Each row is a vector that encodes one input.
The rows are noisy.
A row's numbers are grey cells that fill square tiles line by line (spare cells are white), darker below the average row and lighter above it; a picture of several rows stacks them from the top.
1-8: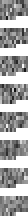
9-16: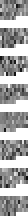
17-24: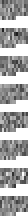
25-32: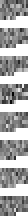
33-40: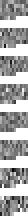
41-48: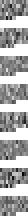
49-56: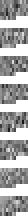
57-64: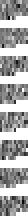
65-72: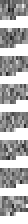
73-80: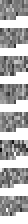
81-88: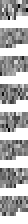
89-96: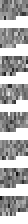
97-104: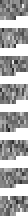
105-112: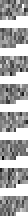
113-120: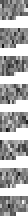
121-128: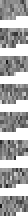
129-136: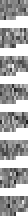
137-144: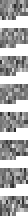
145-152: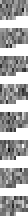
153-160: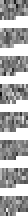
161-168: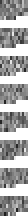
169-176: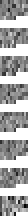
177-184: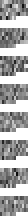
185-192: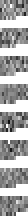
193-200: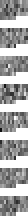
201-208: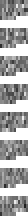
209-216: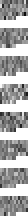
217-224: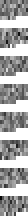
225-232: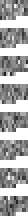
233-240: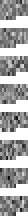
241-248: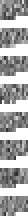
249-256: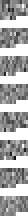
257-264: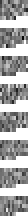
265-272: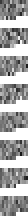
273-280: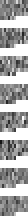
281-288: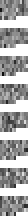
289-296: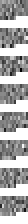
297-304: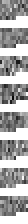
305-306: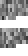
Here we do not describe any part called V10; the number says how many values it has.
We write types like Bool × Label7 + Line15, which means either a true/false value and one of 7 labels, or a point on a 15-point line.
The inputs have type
(Circle6 + Unit) × Tree8 + (Label7 + Tree7) × V10.
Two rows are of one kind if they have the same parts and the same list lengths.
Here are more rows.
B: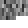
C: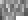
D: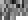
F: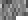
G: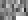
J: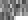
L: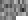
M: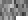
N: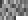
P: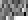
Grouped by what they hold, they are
B, D, J
C, G
F, L, M, P
N

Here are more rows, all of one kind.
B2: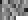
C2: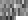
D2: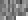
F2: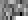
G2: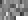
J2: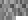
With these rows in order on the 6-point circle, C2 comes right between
D2 and J2.
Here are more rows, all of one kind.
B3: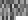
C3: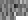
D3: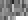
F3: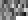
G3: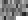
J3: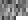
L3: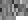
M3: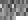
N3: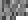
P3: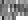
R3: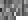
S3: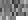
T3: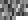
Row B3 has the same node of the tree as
C3, D3, L3 and M3.
